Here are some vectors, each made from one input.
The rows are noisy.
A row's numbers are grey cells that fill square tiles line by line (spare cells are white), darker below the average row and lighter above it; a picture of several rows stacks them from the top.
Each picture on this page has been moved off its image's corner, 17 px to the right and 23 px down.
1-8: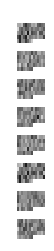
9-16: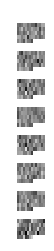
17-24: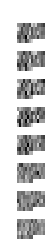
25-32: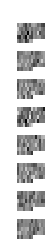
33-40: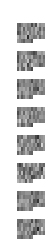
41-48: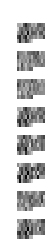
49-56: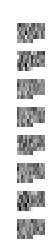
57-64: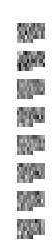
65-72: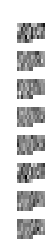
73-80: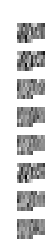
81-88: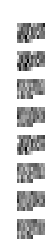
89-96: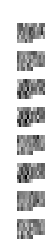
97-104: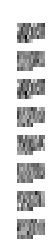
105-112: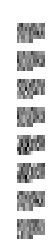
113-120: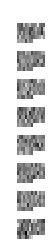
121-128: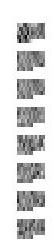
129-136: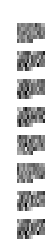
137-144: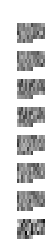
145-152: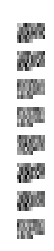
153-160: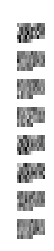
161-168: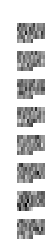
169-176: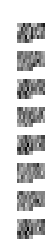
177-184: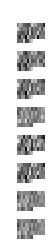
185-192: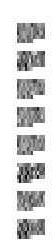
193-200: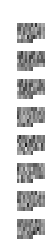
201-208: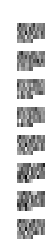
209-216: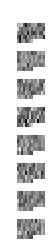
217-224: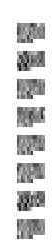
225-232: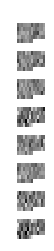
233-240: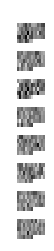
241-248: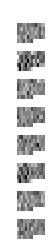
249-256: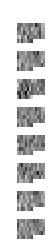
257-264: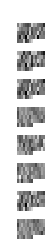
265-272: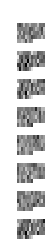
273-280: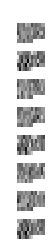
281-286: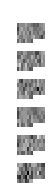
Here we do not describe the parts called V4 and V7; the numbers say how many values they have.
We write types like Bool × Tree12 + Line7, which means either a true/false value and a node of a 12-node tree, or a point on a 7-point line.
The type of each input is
(Bool × Bool × Bool + V4) × V7 + Tree13.
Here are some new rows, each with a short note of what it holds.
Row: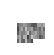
three true/false values and a value of V7
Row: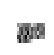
a node of a 13-node tree
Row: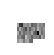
a value of V4 and a value of V7
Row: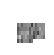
three true/false values and a value of V7
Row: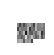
a value of V4 and a value of V7
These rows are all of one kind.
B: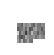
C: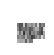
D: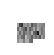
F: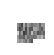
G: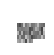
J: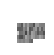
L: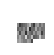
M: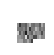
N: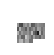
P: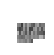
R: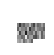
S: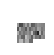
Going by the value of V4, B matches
F, J and P.
